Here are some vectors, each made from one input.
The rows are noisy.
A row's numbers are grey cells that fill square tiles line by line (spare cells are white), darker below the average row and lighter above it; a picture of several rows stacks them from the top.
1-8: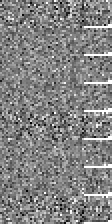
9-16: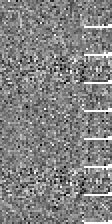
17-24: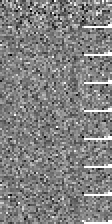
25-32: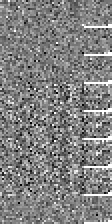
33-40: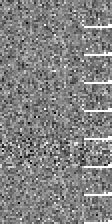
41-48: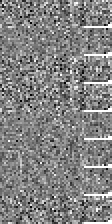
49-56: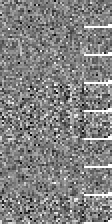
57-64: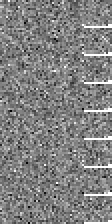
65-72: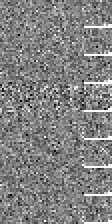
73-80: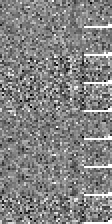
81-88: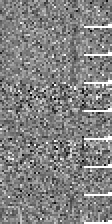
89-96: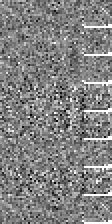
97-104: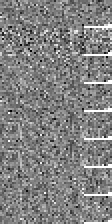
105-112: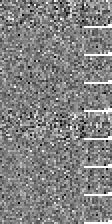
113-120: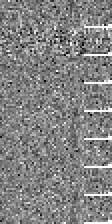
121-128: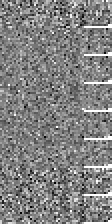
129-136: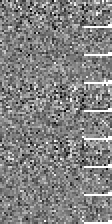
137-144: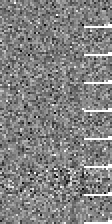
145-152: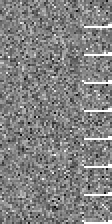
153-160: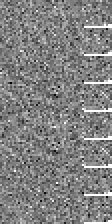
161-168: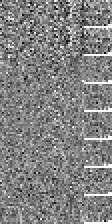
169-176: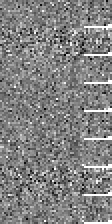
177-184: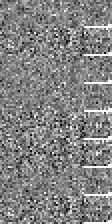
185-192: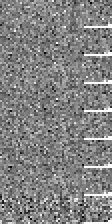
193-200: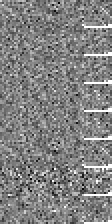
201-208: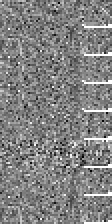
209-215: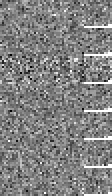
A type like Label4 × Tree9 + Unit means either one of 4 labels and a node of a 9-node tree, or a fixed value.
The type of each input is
Circle14 + Label4.
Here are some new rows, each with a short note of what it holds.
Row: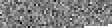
a point on a 14-point circle
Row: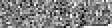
one of 4 labels
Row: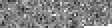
a point on a 14-point circle
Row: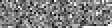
one of 4 labels
